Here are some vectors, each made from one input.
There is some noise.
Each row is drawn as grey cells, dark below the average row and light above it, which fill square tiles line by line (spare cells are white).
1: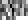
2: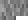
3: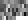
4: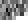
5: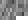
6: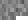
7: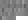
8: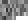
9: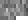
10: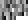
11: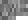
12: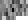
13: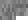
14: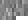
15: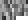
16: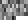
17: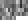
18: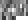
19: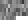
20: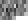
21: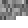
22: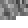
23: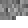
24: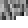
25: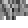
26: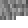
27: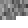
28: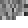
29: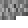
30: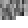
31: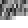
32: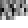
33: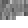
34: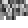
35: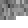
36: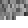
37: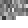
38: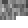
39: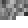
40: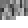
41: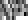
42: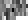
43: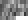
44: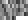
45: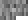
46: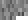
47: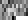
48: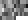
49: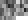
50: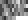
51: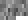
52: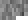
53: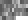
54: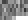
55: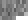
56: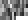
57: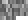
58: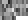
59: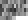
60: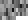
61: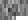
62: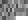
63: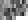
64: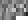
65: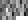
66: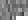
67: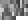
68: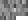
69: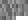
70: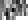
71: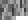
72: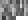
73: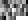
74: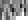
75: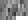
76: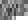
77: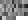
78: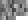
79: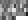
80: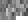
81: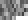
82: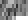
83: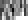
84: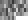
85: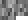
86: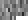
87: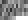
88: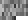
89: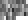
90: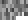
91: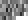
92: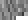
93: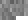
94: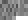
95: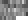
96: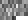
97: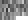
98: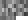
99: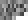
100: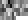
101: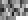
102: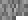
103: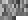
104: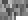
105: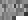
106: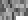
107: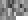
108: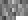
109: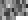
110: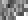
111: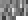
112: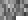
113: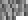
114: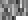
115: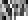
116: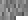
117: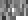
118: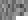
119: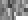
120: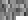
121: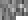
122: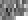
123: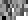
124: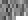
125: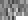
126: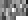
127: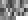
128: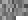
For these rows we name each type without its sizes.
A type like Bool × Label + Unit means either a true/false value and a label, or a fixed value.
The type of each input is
Bool × Circle × Label.
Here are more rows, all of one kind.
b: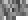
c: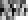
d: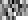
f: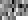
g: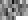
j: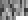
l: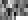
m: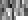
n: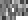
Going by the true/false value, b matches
d and g.
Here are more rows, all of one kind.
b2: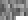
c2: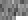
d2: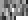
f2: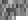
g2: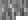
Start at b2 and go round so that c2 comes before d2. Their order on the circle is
b2, g2, c2, d2, f2.
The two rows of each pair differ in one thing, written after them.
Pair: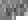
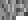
the true/false value
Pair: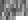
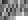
the place on the circle
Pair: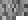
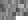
the label
